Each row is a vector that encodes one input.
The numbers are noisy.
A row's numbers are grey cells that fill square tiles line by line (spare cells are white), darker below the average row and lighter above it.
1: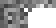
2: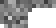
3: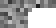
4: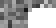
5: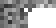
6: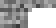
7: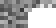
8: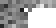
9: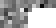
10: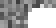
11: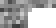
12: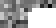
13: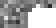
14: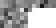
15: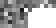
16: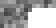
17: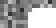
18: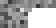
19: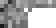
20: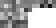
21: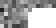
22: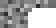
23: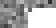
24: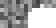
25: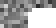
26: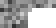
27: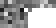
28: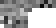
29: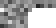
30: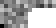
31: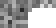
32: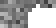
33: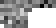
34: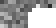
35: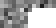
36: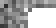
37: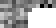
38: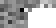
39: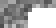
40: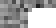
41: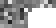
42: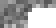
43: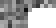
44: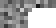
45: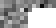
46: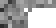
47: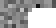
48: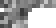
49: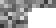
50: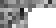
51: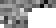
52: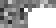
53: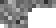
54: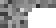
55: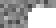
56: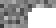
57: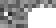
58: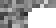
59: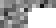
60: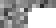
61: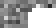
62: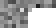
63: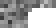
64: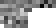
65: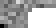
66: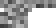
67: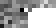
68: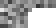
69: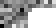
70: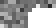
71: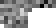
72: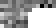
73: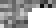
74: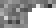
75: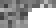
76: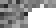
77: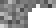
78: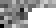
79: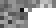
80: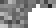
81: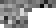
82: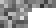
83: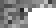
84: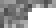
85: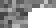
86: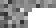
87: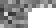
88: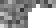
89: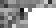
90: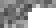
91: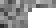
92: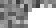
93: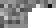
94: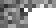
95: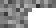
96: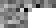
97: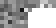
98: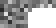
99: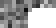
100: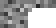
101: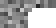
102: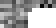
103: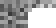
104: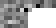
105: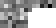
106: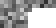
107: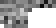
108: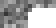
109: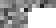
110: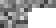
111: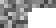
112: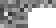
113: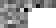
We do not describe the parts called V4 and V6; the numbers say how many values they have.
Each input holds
a true/false value, together with either a point on a 5-point line, or a value of V4 and a value of V6.
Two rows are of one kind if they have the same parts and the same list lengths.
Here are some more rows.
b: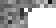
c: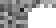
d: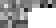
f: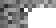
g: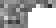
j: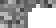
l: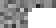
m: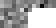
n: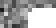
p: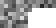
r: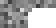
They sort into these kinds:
b, c, f, l, n, r
d, g, j, m, p

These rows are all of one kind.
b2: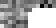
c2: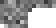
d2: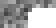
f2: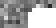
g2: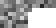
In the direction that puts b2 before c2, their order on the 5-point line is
d2, g2, f2, b2, c2.
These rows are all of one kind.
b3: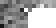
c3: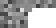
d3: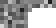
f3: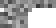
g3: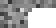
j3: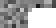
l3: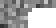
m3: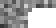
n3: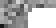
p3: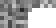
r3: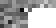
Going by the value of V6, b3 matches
c3 and g3.
